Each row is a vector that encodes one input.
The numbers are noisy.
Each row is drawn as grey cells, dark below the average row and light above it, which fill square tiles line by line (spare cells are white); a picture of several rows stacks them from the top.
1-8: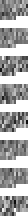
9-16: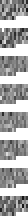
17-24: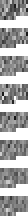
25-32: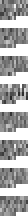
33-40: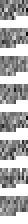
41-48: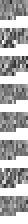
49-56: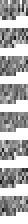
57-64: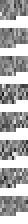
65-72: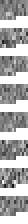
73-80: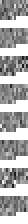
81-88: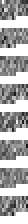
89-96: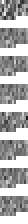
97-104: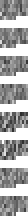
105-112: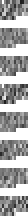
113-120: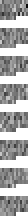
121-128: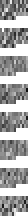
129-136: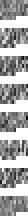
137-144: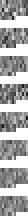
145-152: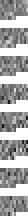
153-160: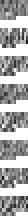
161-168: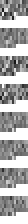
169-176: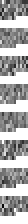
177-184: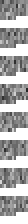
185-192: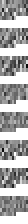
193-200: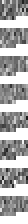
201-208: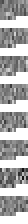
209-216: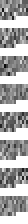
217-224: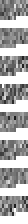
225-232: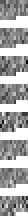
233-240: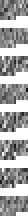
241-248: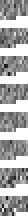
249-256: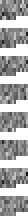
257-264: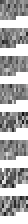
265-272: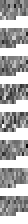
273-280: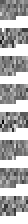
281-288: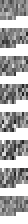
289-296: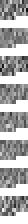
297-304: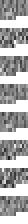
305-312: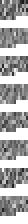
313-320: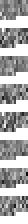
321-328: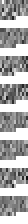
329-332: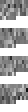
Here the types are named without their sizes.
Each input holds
either four true/false values, or a list of points on a line.
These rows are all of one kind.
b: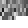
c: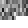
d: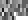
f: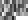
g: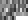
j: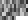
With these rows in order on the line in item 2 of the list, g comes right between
c and d.
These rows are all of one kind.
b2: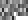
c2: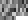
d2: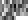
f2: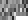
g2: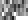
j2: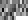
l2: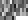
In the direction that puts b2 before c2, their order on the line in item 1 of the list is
b2, f2, j2, c2, l2, d2, g2.
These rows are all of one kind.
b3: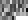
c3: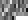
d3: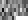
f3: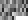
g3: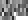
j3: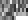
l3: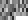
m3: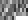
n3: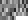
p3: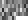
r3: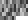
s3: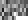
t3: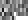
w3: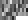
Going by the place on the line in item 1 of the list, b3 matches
c3, j3, m3 and w3.
